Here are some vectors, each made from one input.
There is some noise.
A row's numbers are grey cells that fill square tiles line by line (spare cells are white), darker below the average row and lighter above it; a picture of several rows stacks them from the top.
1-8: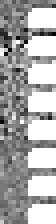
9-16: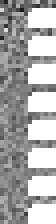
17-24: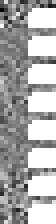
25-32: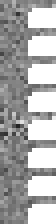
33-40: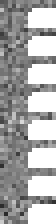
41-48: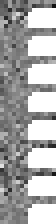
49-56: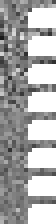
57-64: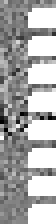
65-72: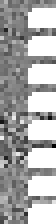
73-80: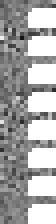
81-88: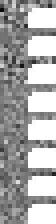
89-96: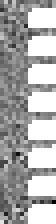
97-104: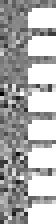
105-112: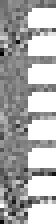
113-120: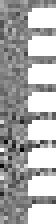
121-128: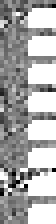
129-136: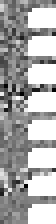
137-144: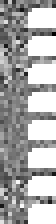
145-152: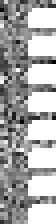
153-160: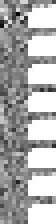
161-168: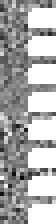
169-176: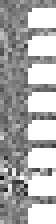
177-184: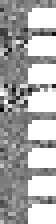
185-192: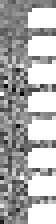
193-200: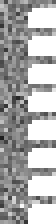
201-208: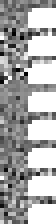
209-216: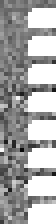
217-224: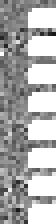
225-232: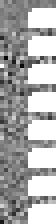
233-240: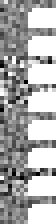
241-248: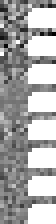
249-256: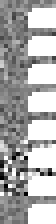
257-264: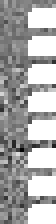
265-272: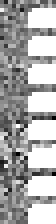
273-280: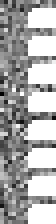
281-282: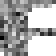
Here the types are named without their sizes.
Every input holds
a node of a tree and a true/false value.
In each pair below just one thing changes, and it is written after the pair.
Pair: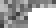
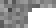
the node of the tree
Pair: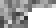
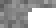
the true/false value
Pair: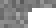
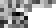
the node of the tree
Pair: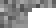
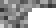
the true/false value
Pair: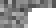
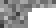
the true/false value
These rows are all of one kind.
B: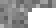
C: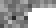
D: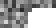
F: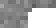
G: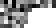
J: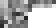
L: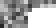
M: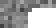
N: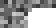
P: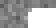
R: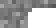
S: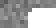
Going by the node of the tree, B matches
G and S.
